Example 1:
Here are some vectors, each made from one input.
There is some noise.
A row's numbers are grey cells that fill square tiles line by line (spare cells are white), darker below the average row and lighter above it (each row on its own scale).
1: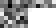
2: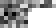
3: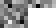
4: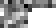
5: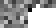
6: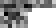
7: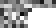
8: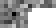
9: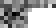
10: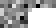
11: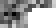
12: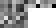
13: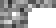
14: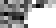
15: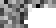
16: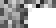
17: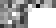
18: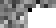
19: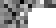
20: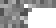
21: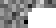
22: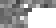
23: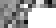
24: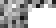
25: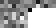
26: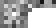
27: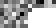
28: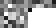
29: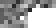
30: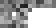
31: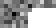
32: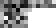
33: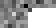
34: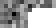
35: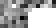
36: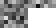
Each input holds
a point on a 5-point line and three true/false values.
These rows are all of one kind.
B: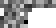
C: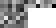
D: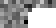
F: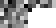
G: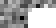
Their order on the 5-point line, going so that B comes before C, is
B, F, C, G, D.
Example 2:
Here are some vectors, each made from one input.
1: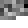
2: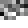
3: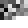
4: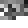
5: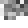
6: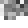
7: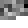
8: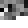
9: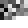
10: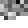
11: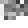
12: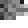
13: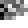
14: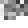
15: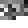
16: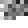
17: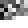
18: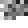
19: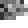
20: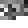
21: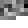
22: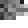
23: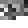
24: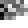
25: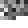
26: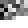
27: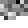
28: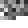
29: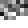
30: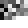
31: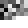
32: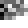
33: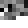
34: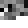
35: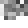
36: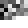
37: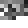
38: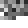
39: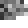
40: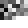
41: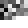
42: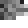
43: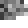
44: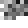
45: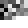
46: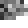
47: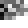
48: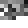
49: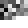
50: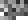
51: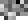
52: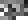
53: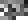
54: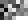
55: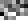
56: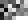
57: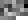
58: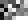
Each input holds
either a point on an 8-point circle, or a point on a 4-point line.
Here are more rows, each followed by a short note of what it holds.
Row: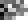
a point on a 4-point line
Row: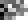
a point on a 4-point line
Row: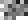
a point on an 8-point circle
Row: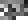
a point on an 8-point circle
